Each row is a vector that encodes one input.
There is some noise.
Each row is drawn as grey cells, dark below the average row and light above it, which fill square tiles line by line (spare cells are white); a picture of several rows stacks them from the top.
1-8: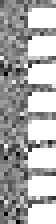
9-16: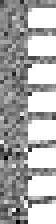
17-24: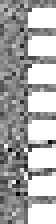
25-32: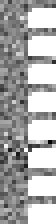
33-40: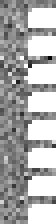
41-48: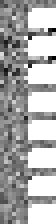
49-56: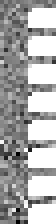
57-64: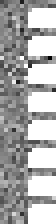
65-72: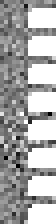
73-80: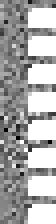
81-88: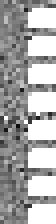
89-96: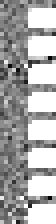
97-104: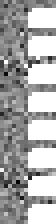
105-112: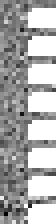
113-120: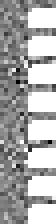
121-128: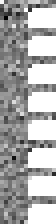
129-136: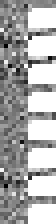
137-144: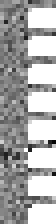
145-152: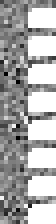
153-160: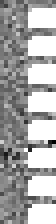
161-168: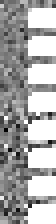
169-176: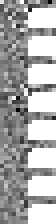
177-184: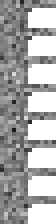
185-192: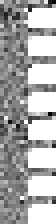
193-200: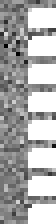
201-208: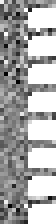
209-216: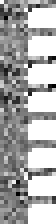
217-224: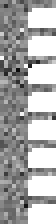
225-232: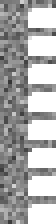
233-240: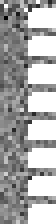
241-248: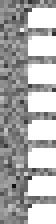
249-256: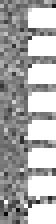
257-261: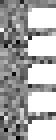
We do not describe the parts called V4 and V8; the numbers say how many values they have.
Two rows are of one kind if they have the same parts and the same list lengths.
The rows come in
3 kinds.
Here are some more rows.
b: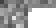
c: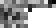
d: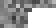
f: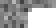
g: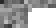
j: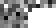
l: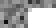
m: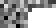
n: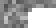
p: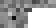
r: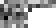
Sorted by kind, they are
b, f, g, n
c, j, m, r
d, l, p

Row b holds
a point on a 9-point circle, a node of each of two 9-node trees and a value of V4.
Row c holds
a value of V8.
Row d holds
a point on a 9-point circle, a node of a 9-node tree and two values of V4.
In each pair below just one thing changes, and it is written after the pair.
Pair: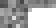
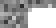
the value of V4
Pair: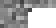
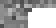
the place on the 9-point circle
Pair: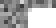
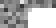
the place on the 9-point circle
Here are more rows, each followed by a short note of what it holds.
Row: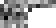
a value of V8
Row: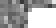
a point on a 9-point circle, a node of a 9-node tree and two values of V4
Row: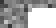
a point on a 9-point circle, a node of a 9-node tree and two values of V4
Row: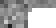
a point on a 9-point circle, a node of each of two 9-node trees and a value of V4
